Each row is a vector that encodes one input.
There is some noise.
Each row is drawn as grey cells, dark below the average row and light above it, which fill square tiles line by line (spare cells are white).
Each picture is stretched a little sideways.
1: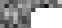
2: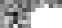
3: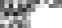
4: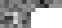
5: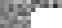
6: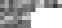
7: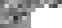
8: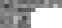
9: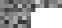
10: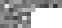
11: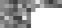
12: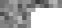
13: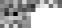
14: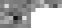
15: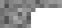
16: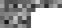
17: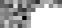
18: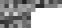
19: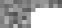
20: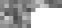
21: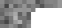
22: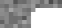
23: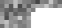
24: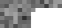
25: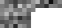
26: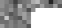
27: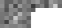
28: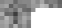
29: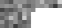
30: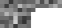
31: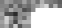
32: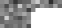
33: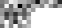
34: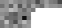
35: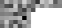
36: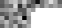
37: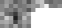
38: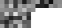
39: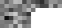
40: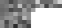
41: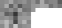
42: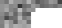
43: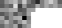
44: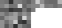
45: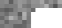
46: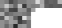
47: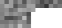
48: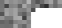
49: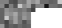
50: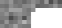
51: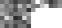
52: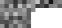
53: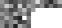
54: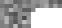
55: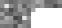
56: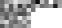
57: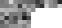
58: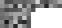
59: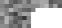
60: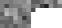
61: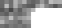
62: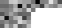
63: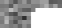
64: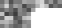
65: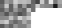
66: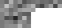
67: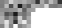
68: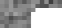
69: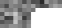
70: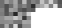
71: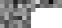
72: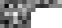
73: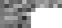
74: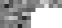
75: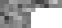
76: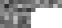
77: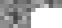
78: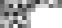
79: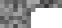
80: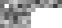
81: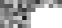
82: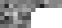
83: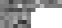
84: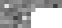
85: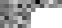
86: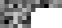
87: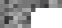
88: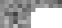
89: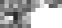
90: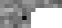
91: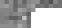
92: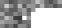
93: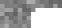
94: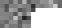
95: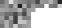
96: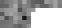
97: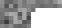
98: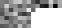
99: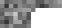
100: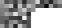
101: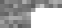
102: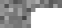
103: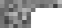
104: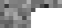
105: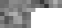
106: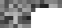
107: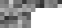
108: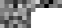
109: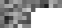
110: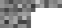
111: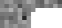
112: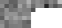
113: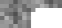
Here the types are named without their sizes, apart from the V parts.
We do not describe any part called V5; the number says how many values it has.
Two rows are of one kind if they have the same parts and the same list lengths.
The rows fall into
2 kinds.
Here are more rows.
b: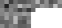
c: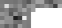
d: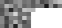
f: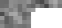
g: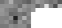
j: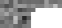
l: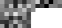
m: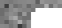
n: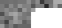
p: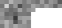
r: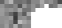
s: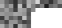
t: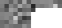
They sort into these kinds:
b, d, f, j, m, n, t
c, g, l, p, r, s

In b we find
a point on a line and a value of V5.
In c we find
a point on each of two lines.
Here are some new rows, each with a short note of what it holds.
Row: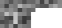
a point on a line and a value of V5
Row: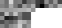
a point on each of two lines
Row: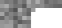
a point on each of two lines
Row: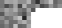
a point on a line and a value of V5
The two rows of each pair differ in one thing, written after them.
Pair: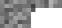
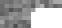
the value of V5
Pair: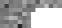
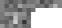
the value of V5
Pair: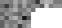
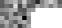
the value of V5
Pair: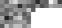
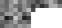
the place on the line
